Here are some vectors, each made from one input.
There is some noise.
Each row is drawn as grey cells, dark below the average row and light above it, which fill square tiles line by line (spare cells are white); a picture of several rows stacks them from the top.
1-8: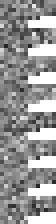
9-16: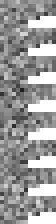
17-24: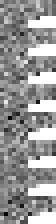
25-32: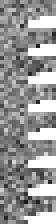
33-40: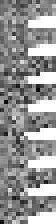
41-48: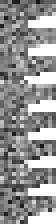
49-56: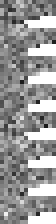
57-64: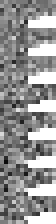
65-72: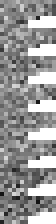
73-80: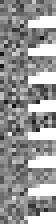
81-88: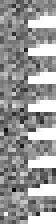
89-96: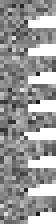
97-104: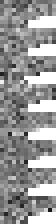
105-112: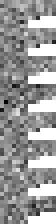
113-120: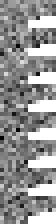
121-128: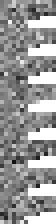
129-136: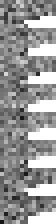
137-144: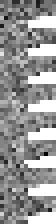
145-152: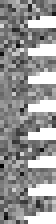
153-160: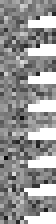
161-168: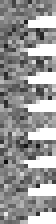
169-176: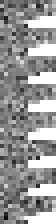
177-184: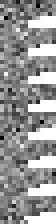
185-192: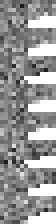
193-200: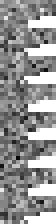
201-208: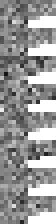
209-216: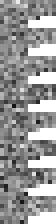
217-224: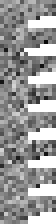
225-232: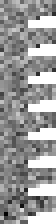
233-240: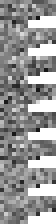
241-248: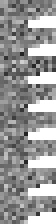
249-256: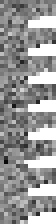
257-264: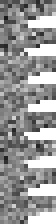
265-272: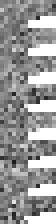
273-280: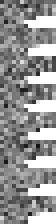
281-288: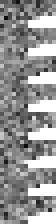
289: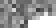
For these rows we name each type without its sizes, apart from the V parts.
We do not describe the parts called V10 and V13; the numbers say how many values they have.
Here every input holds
a true/false value, together with either a point on a circle and a value of V13, or a value of V10.
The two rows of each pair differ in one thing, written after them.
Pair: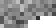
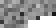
the place on the circle
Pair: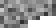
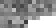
the true/false value
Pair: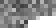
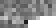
the value of V13
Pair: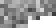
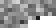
the place on the circle
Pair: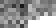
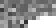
the place on the circle
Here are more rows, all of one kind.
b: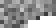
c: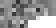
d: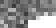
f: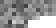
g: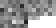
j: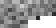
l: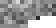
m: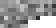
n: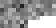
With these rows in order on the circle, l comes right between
d and j.
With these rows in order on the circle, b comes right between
f and n.
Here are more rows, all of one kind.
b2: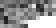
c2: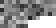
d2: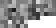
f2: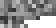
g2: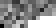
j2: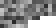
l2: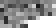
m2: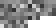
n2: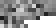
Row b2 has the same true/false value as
c2, g2 and l2.
